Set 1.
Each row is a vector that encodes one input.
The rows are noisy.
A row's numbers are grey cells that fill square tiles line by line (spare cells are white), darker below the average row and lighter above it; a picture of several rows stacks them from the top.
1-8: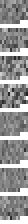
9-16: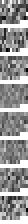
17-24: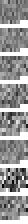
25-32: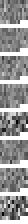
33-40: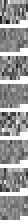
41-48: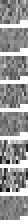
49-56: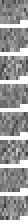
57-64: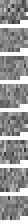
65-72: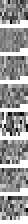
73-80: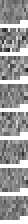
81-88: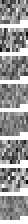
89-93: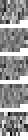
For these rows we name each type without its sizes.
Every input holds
a point on a line and a node of a tree, together with either a fixed value, or a node of a tree.
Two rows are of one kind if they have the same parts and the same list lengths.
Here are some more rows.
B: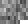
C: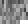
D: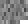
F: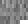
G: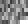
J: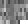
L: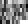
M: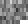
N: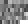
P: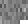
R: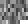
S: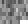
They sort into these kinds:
B, F, G, L, M, P
C, D, J, N, R, S

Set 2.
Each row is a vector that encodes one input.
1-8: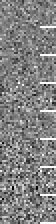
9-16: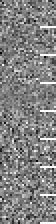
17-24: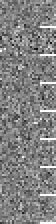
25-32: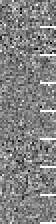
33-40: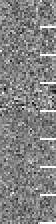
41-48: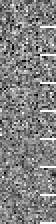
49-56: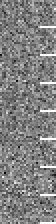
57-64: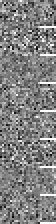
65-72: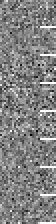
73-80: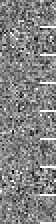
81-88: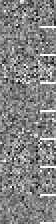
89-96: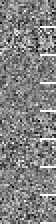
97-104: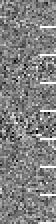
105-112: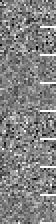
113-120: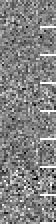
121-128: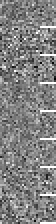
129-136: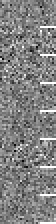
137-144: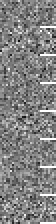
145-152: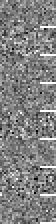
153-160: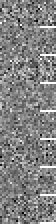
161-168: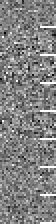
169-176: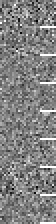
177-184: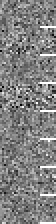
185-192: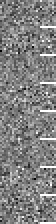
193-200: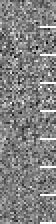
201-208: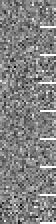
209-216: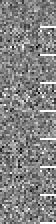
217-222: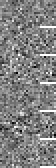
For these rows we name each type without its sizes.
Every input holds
either a point on a circle, or a point on a line and a node of a tree.
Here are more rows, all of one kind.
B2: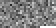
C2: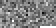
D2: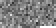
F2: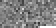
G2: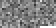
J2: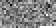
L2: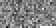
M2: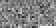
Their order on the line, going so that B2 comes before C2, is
L2, B2, M2, F2, J2, D2, G2, C2.
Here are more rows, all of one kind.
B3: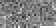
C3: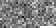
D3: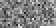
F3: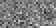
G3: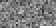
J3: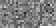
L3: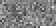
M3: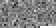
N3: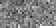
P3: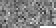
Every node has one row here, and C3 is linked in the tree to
D3 and P3.
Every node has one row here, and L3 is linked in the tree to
M3.
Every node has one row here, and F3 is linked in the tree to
B3, M3 and P3.
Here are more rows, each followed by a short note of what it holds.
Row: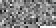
a point on a circle
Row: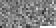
a point on a line and a node of a tree
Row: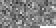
a point on a line and a node of a tree
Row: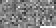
a point on a line and a node of a tree
